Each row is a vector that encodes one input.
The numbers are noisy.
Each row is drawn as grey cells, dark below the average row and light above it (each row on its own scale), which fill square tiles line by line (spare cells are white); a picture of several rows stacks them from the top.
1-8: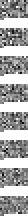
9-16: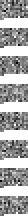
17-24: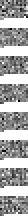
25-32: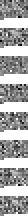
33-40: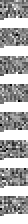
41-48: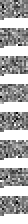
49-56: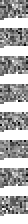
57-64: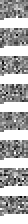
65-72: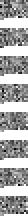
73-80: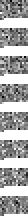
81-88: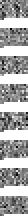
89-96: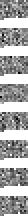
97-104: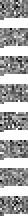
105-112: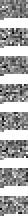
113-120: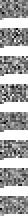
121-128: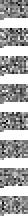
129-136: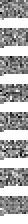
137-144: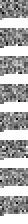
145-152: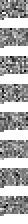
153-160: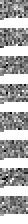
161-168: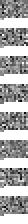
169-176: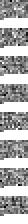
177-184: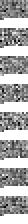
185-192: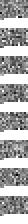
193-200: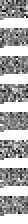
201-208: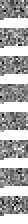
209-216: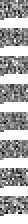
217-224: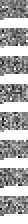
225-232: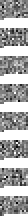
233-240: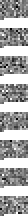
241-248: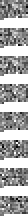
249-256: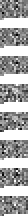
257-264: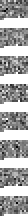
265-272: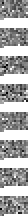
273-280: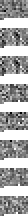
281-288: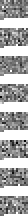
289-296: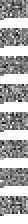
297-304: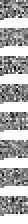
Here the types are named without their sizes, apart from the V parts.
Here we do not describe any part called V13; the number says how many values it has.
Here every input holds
either a node of a tree, or a list of items, each a true/false value and a value of V13.
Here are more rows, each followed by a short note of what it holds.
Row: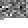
a list of two items
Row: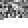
a list of one item
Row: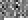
a node of a tree
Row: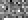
a list of two items
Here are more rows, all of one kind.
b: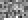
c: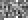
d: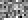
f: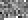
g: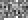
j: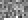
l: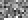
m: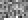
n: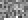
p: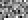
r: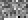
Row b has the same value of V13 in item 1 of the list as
d, j, m and n.
